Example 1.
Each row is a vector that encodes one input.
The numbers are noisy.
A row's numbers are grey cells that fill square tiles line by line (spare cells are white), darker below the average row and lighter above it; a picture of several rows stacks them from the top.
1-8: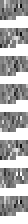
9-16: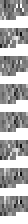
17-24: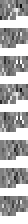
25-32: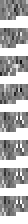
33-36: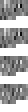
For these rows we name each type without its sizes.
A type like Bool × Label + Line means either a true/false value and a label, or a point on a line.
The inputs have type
Line.
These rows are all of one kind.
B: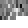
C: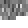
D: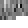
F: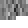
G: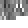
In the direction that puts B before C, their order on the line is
B, D, F, C, G.
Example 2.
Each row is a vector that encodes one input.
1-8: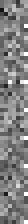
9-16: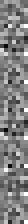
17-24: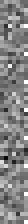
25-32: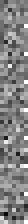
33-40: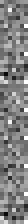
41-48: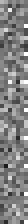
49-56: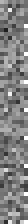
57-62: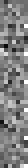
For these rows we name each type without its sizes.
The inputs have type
Line × Line + Unit.
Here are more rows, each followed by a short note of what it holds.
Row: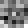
a fixed value
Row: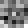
a fixed value
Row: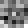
a fixed value
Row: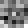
a fixed value
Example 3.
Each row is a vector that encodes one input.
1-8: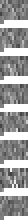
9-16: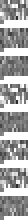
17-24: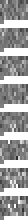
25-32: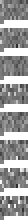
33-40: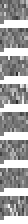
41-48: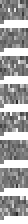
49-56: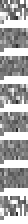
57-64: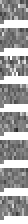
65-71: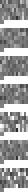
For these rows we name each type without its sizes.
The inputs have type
Bool × Bool × Bool × Bool.
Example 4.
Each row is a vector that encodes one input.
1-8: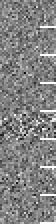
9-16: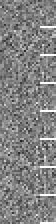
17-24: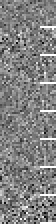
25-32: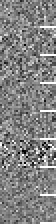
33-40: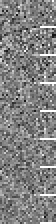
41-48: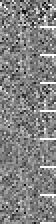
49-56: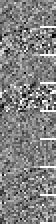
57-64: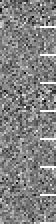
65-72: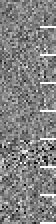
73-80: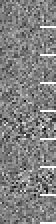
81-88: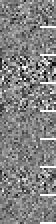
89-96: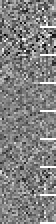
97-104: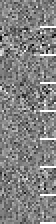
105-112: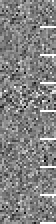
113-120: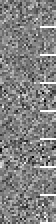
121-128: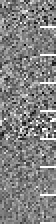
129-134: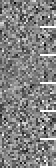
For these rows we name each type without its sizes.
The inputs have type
Line.
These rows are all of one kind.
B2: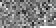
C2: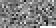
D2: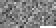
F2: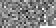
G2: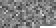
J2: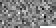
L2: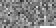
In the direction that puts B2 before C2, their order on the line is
B2, L2, F2, G2, J2, D2, C2.
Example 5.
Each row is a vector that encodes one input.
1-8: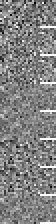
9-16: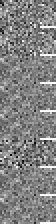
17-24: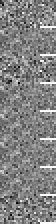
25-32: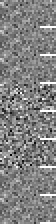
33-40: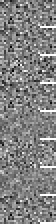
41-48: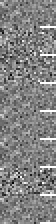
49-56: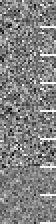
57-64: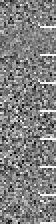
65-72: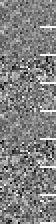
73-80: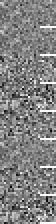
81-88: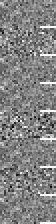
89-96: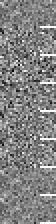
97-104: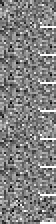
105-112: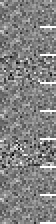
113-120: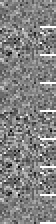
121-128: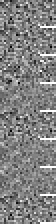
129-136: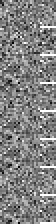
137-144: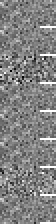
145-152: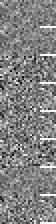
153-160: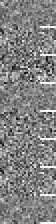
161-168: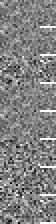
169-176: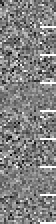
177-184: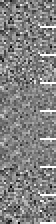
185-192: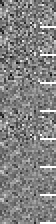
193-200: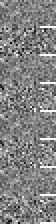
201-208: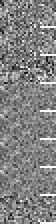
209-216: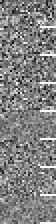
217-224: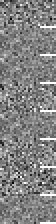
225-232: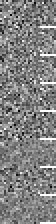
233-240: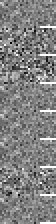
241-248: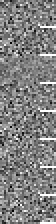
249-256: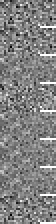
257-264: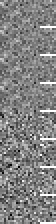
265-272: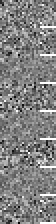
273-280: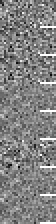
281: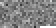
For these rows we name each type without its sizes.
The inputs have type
Label.
